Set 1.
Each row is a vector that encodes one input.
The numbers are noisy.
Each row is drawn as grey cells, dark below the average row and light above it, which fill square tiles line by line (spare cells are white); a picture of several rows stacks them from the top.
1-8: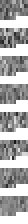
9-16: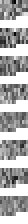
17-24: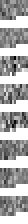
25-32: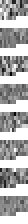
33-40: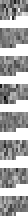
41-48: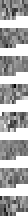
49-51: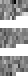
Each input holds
a list of up to two points on a 6-point line.
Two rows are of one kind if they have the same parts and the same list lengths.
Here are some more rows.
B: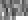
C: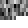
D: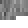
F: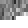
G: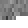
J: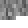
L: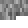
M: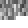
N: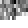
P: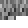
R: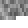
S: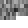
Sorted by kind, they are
B, D, L, P, R
C, G, J, M, S
F, N

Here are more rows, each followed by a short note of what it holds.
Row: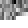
the empty list
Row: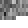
a list of one item
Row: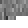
a list of one item
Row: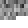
a list of one item
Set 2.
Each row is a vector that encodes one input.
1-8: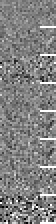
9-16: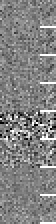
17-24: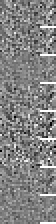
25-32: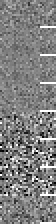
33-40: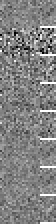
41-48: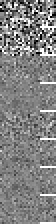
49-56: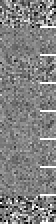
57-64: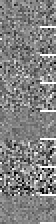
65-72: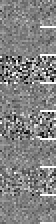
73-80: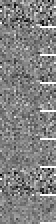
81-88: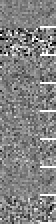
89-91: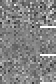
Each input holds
a list of up to two points on a 5-point line.
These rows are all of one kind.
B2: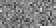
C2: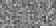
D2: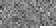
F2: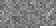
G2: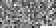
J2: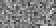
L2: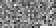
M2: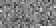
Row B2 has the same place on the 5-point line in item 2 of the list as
J2 and M2.
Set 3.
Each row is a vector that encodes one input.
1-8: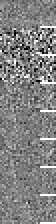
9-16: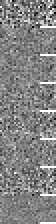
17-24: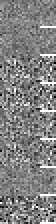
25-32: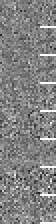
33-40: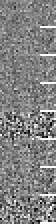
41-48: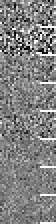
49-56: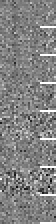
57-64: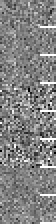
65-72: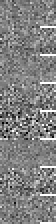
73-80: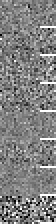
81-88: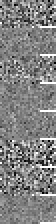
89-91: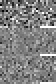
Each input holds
a list of up to two points on a 10-point line.
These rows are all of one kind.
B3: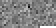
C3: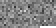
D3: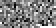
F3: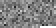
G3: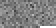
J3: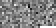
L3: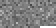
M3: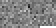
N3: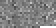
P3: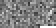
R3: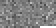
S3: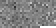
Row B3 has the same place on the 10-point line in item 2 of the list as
D3, P3 and S3.
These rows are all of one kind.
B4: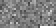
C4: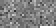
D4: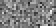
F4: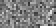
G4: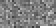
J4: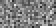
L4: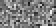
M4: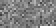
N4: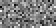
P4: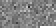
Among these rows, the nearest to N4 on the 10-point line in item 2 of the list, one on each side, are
C4 and L4.
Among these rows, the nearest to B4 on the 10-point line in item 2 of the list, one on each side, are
F4 and G4.
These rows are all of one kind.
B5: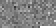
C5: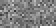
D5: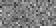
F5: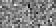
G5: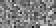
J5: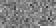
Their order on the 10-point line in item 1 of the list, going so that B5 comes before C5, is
F5, B5, J5, G5, D5, C5.
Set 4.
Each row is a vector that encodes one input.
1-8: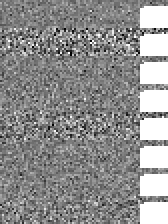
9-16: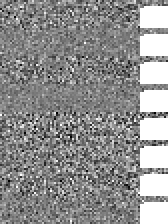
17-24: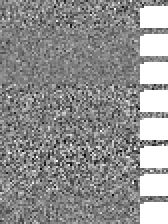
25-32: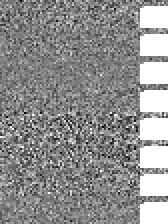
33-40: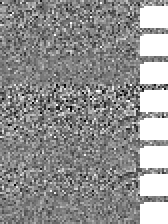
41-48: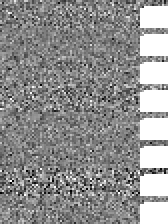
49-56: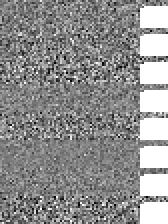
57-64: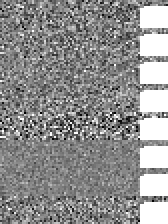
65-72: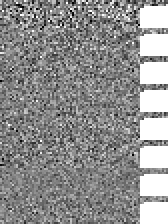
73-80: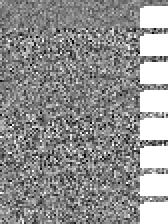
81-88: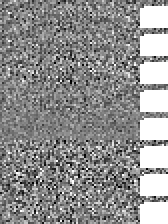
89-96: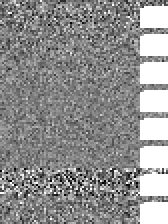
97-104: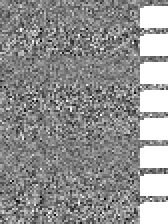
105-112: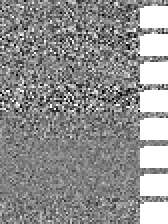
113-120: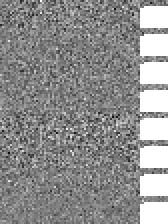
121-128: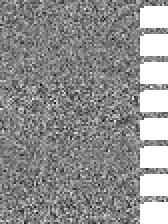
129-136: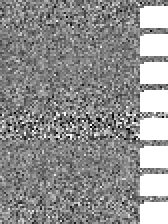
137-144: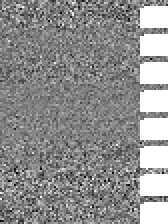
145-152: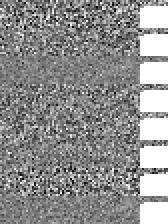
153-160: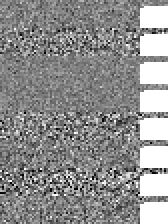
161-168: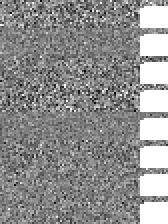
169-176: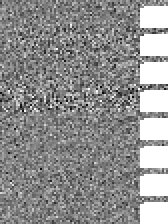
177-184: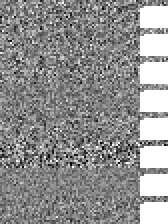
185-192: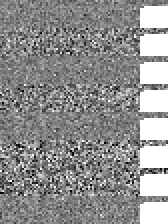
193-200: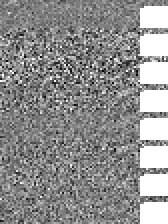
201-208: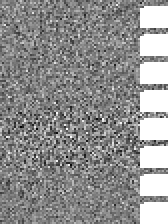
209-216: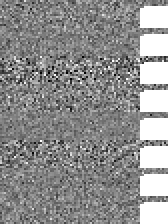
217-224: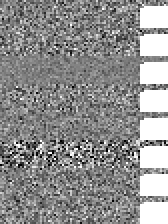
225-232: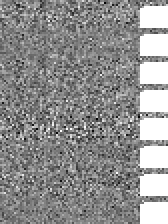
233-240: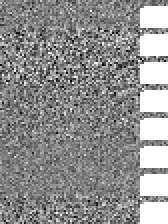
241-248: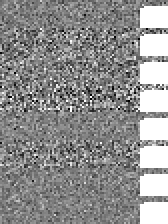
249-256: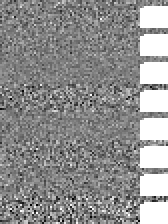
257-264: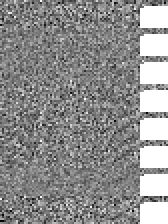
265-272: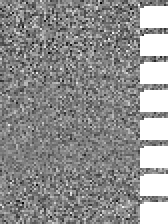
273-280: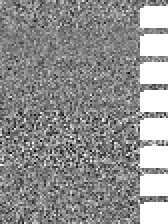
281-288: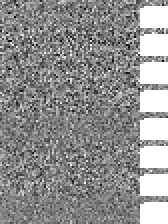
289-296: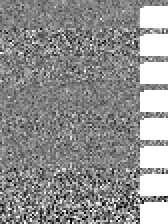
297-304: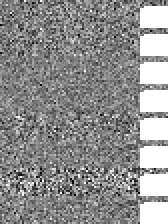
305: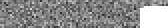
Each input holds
either a node of a 7-node tree, or a node of a 13-node tree.
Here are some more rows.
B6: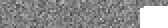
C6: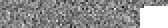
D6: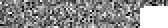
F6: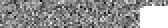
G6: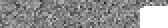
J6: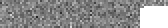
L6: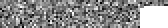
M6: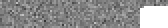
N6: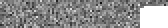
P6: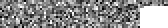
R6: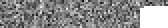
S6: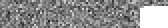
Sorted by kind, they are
B6, D6, F6, G6, L6, M6, N6, P6, S6
C6, J6, R6

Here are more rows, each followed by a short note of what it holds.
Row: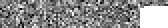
a node of a 7-node tree
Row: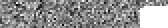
a node of a 7-node tree
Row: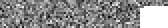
a node of a 13-node tree
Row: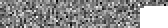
a node of a 7-node tree
